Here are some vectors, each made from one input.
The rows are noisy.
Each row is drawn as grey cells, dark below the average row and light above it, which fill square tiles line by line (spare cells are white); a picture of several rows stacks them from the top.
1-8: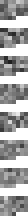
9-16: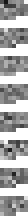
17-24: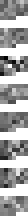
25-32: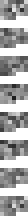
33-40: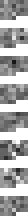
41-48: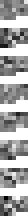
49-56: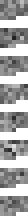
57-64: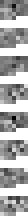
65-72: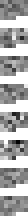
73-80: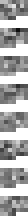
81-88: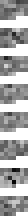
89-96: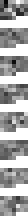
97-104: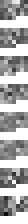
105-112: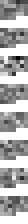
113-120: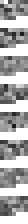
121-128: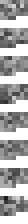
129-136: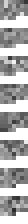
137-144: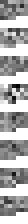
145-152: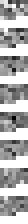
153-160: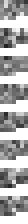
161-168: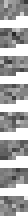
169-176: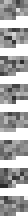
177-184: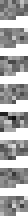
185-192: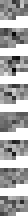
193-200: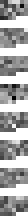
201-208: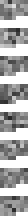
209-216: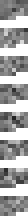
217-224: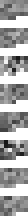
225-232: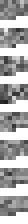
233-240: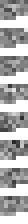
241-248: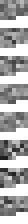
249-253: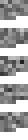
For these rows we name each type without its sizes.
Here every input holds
a label.
